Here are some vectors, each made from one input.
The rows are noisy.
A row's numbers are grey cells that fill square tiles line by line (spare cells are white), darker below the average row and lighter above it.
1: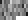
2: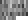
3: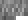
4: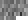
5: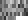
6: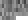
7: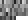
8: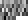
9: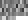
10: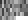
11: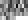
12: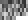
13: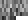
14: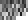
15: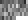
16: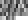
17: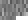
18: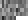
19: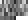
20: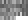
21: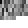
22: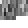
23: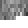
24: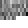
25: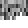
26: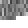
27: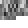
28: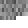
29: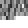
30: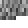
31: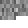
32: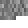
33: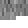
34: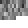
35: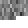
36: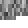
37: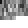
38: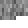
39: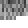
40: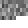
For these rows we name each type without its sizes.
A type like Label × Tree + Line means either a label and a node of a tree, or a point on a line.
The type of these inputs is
Label × Line.
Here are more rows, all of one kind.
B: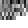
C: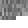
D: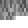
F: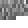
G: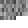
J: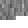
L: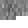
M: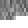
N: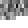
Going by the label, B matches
D, J and M.
